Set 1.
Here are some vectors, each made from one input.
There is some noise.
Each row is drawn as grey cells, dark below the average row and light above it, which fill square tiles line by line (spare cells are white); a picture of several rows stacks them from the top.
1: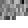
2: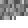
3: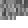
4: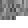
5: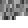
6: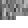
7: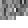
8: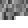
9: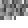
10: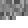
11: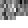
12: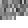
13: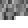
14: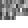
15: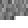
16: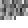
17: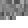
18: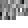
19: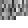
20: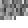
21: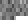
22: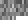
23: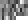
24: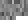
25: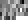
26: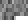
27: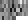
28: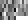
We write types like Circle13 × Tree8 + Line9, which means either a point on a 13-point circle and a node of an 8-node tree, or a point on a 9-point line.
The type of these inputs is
Line6.
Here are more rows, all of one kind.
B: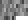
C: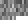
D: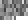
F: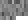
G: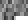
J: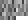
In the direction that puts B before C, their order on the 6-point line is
J, B, G, F, C, D.
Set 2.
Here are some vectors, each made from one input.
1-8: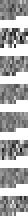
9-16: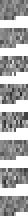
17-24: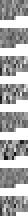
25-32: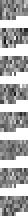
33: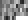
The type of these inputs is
Line4.
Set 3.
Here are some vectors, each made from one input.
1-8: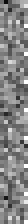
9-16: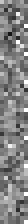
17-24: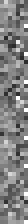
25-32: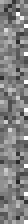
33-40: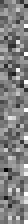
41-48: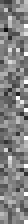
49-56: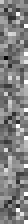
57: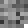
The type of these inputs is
Line10.
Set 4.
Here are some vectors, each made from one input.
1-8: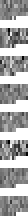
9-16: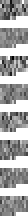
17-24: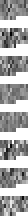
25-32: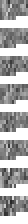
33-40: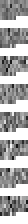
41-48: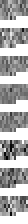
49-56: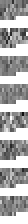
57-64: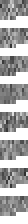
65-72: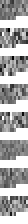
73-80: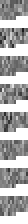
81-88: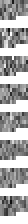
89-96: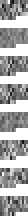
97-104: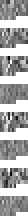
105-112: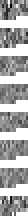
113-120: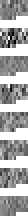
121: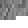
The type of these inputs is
Circle10.
